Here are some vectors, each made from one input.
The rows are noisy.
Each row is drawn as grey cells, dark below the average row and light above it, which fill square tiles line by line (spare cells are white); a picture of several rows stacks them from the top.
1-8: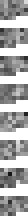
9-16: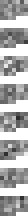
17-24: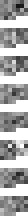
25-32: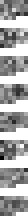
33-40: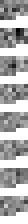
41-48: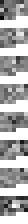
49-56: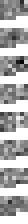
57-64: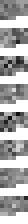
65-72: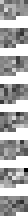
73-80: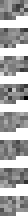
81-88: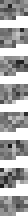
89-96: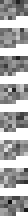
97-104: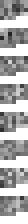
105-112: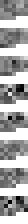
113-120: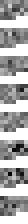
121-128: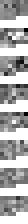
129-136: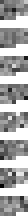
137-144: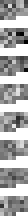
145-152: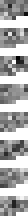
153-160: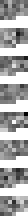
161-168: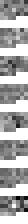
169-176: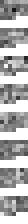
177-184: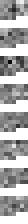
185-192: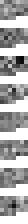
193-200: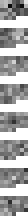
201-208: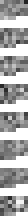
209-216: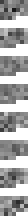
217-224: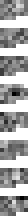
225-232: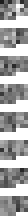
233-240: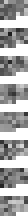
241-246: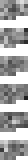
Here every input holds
a node of an 11-node tree.
